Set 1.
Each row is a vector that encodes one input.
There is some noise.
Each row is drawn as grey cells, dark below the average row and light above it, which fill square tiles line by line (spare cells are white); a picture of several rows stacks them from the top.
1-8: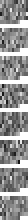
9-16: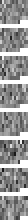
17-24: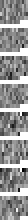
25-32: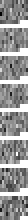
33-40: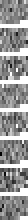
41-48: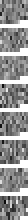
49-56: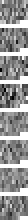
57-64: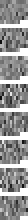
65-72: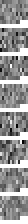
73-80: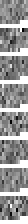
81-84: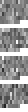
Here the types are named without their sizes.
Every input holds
a true/false value, together with either a point on a circle, or a fixed value.
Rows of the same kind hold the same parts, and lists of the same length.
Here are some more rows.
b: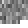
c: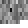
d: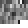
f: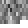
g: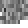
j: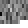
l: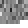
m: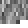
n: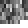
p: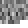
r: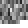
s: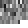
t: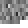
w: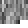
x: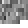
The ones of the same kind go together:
b, c, f, g, j, l, m, p, r, t, w, x
d, n, s

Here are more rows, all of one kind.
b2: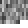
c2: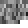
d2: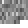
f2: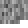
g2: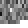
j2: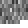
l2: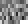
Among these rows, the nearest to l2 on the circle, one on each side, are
c2 and f2.
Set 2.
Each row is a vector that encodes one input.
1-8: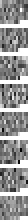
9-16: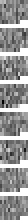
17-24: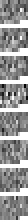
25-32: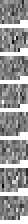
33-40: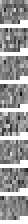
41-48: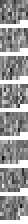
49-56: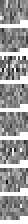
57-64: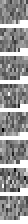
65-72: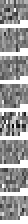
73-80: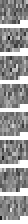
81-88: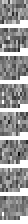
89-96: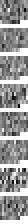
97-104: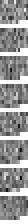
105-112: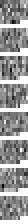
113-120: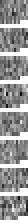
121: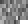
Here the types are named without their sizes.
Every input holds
either a point on each of two circles, or a fixed value.
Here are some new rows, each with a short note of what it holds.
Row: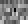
a point on each of two circles
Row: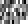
a fixed value
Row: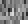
a point on each of two circles
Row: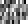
a fixed value
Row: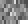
a point on each of two circles
